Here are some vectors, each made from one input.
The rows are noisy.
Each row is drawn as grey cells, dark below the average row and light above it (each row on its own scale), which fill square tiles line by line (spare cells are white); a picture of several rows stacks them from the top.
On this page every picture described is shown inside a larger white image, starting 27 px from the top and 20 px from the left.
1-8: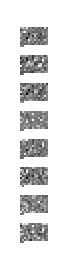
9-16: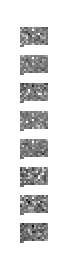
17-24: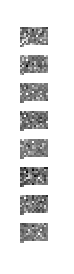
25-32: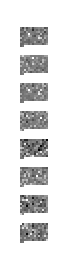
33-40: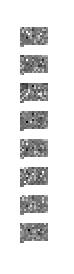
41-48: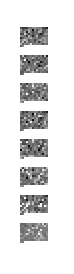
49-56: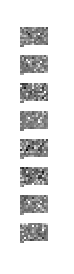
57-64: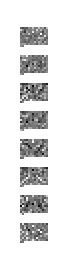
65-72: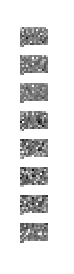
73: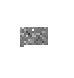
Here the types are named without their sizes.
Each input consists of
a point on a line.
